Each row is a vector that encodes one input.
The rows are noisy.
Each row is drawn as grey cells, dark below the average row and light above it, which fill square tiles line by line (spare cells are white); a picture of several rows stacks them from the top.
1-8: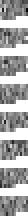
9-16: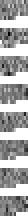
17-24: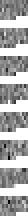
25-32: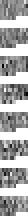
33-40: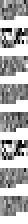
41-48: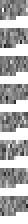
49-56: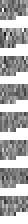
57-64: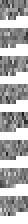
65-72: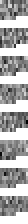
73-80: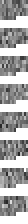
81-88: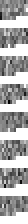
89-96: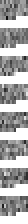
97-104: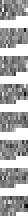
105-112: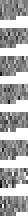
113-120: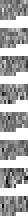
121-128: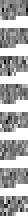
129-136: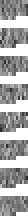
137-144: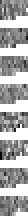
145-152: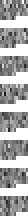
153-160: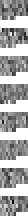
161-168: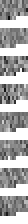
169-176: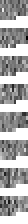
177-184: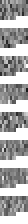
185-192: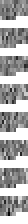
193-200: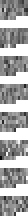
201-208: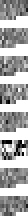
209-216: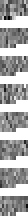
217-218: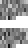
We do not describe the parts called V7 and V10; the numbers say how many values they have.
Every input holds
either a fixed value, or one of 6 labels, a true/false value, a value of V7 and a value of V10.
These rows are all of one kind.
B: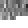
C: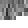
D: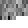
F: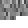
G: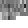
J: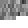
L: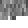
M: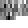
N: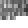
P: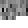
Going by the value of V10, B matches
G and L.
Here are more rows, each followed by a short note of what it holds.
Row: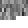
one of 6 labels, a true/false value, a value of V7 and a value of V10
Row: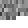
one of 6 labels, a true/false value, a value of V7 and a value of V10
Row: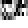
a fixed value
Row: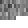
one of 6 labels, a true/false value, a value of V7 and a value of V10
